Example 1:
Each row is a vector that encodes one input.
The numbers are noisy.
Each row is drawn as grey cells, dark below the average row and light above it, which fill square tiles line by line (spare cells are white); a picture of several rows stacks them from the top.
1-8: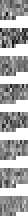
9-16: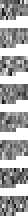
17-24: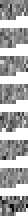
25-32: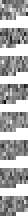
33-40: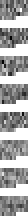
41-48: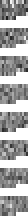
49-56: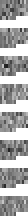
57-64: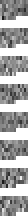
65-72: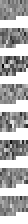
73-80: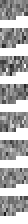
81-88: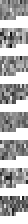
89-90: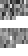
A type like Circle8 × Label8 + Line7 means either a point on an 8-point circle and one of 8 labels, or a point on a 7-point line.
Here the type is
Bool × Bool × Bool.
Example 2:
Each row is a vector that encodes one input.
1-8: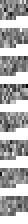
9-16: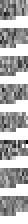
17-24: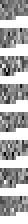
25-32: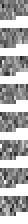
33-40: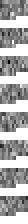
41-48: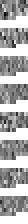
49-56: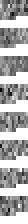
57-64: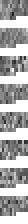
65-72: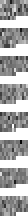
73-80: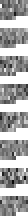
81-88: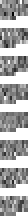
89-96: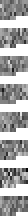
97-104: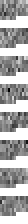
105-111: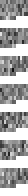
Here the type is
Bool × Bool × Bool × Bool + Unit.
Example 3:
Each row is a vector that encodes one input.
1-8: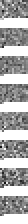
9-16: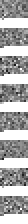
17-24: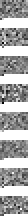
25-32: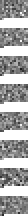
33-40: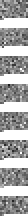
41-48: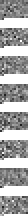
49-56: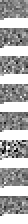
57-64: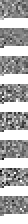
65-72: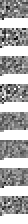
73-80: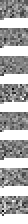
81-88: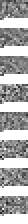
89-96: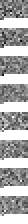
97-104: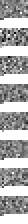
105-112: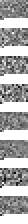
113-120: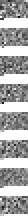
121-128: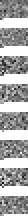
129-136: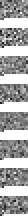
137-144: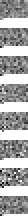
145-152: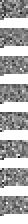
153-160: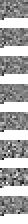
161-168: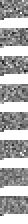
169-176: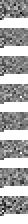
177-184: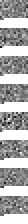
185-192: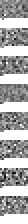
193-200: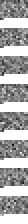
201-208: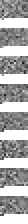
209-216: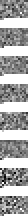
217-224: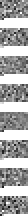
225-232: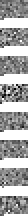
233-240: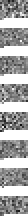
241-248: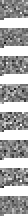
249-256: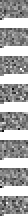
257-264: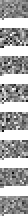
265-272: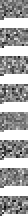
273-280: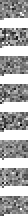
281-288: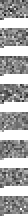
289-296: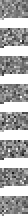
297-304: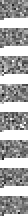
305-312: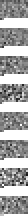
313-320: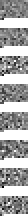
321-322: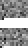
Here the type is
Tree7.
